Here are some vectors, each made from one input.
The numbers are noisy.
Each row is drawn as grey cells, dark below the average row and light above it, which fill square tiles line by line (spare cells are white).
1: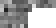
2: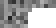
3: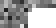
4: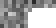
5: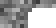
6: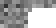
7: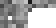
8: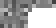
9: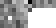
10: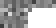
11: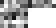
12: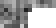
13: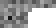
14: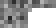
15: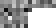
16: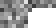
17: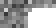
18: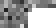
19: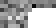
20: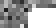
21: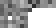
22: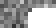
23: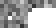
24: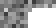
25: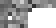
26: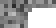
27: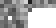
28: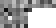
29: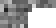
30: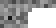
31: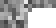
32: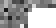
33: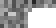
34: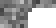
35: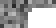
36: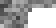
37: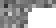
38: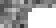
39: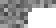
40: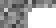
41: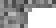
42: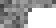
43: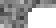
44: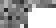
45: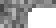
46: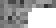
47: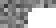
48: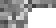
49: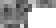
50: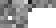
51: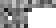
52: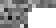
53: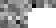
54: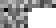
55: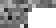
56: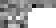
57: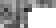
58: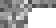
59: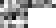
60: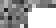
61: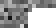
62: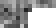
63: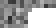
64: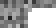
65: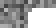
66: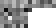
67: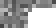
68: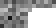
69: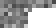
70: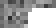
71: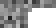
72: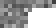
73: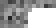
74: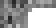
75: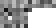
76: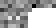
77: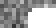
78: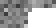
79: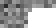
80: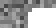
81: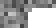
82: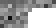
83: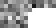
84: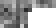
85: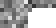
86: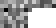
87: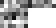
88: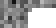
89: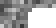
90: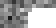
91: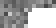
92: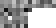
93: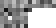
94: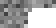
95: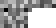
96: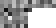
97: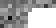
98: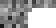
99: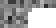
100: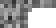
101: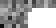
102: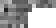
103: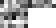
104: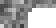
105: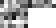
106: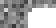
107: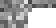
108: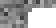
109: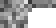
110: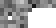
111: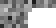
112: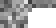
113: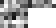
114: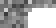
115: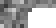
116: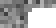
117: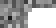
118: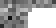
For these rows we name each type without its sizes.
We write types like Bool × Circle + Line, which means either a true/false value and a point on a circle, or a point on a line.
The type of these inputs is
List(Line).
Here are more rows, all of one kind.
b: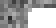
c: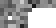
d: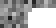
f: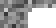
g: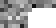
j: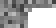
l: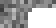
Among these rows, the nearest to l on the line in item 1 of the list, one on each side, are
c and f.
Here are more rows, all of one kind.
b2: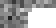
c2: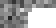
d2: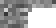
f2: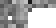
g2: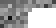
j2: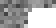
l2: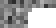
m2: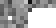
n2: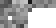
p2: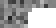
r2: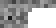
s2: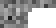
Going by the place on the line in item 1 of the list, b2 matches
c2, l2 and p2.
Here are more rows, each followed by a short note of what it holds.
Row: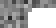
a list of three items
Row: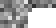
a list of two items
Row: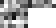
the empty list
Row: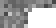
a list of two items
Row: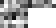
the empty list
